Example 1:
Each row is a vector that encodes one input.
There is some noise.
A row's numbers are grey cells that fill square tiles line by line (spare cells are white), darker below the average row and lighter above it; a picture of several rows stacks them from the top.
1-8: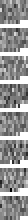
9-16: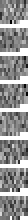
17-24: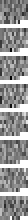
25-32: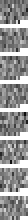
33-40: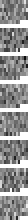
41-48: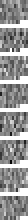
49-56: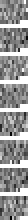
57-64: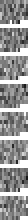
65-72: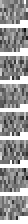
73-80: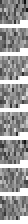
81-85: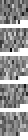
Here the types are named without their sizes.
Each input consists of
three true/false values.
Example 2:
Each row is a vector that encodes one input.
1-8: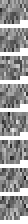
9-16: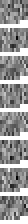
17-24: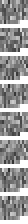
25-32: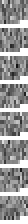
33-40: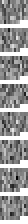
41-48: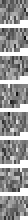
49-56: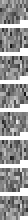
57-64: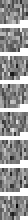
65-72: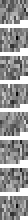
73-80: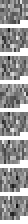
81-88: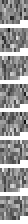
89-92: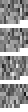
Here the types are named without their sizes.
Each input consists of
three true/false values.
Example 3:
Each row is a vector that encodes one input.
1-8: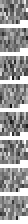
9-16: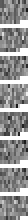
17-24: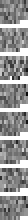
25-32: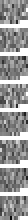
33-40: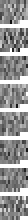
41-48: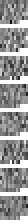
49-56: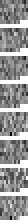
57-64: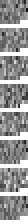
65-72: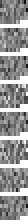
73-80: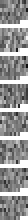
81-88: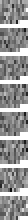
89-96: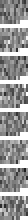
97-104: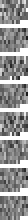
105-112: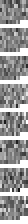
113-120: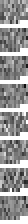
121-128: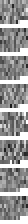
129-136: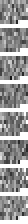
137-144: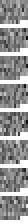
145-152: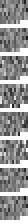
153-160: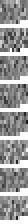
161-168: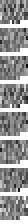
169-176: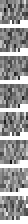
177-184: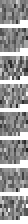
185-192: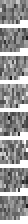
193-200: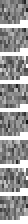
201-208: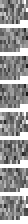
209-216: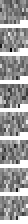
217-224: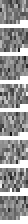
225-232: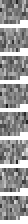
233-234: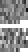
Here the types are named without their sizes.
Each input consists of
three true/false values.
